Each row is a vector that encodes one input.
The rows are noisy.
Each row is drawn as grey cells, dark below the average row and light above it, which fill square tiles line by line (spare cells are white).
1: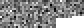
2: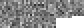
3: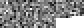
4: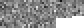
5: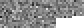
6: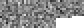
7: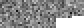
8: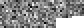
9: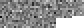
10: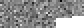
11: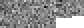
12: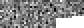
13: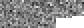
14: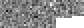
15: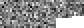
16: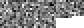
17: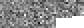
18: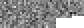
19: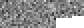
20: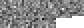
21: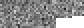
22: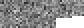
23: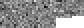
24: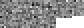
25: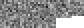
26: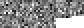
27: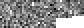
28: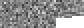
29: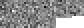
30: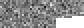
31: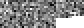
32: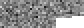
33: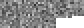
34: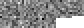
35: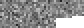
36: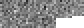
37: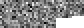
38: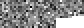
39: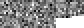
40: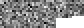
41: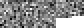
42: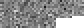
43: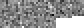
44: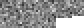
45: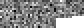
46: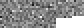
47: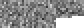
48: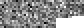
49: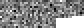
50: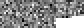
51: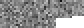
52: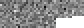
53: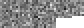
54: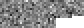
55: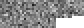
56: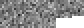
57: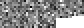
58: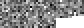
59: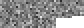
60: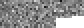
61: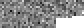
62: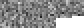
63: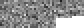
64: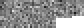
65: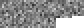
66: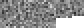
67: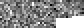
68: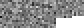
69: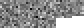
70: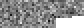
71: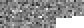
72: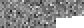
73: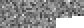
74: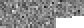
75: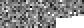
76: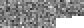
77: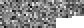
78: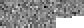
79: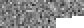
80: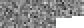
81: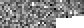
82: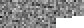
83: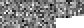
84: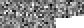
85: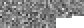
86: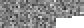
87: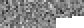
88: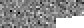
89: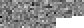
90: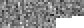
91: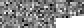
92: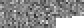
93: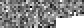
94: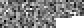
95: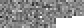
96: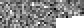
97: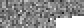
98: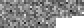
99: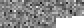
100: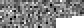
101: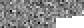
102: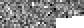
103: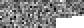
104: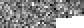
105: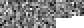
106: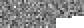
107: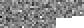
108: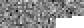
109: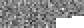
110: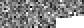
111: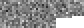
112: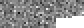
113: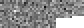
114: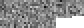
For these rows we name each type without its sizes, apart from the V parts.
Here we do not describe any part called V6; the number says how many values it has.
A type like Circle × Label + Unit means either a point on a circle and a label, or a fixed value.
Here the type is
(Label + Line) × Line × Line + V6.
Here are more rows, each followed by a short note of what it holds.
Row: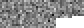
a point on each of three lines
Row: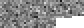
a label and a point on each of two lines
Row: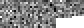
a value of V6
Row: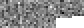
a point on each of three lines
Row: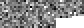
a value of V6
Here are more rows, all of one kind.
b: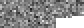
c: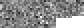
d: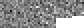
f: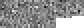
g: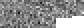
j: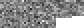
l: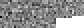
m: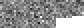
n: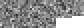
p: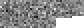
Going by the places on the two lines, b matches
c and m.
